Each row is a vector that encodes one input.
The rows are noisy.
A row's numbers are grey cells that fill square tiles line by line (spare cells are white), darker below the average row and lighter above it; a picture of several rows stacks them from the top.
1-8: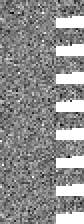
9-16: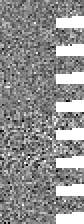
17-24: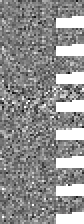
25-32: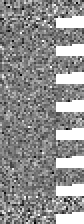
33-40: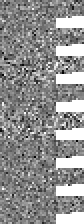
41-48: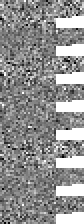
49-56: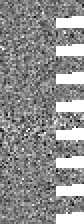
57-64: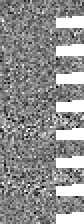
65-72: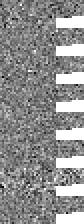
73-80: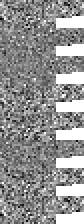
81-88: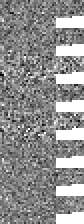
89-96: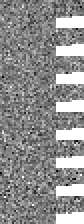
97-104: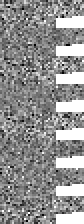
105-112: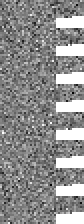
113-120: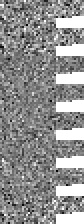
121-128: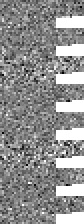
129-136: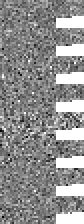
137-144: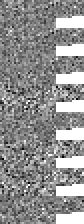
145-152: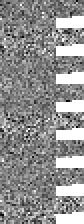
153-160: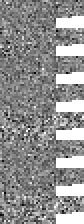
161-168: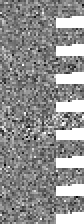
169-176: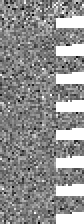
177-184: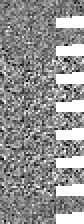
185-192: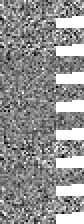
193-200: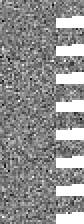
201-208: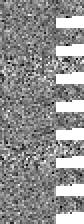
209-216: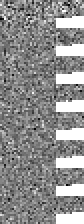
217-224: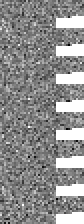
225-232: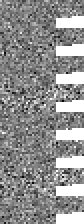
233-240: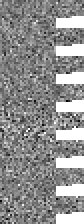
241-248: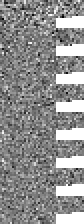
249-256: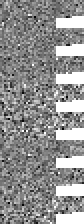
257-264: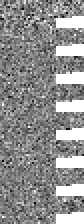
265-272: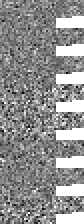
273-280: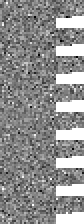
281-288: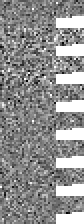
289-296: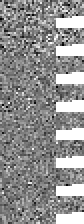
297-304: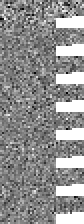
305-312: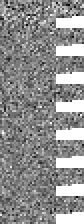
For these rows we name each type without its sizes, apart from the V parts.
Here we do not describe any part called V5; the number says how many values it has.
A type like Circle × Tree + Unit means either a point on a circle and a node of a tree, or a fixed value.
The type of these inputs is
(Bool × Bool × Bool + Line) × Circle × (Circle + Unit) + (Tree + Unit) × V5.
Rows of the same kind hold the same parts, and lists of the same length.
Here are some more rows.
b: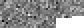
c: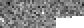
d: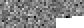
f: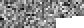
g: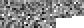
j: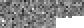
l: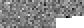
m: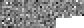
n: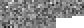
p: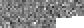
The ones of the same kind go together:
b, d, l
c, j
f
g
m, n
p

